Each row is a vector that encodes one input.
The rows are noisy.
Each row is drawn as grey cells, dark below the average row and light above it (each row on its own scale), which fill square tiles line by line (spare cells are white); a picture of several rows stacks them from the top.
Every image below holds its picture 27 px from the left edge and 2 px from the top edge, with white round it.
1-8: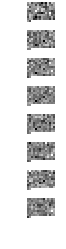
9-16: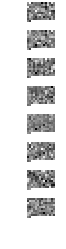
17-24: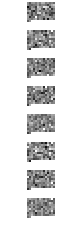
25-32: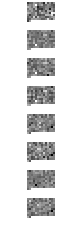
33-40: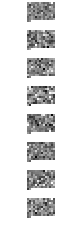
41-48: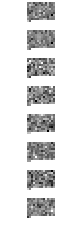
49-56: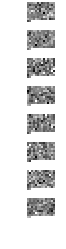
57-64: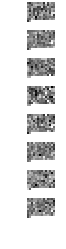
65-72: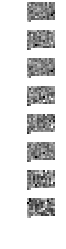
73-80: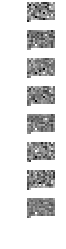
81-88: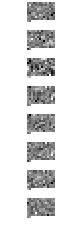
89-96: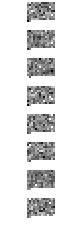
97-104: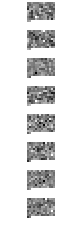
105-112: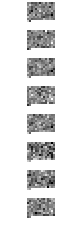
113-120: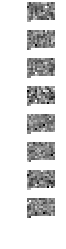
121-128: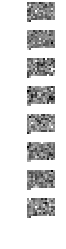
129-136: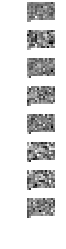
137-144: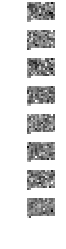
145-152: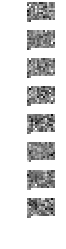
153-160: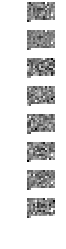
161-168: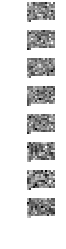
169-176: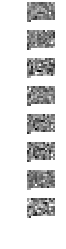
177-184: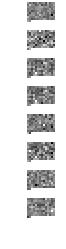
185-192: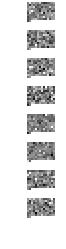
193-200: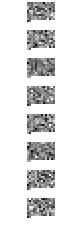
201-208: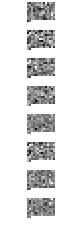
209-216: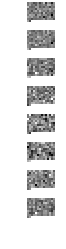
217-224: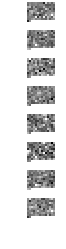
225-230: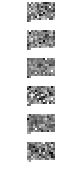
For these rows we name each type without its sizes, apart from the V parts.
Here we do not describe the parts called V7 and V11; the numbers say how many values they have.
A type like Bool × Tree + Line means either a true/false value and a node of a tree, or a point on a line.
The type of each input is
(Bool × Bool × Bool × Bool + V11) × (Line + V7).
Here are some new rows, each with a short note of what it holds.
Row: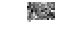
a point on a line and four true/false values
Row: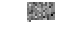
a point on a line and a value of V11
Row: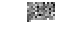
four true/false values and a value of V7
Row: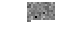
four true/false values and a value of V7
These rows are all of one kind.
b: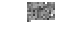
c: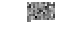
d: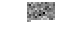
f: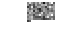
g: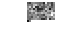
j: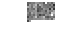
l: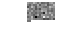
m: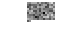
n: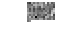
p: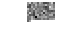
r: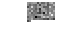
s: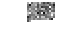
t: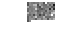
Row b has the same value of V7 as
j and t.
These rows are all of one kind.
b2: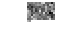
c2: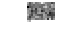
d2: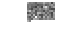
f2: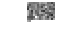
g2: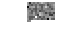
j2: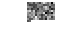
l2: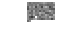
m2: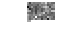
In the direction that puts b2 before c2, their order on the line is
j2, b2, d2, m2, c2, f2, g2, l2.
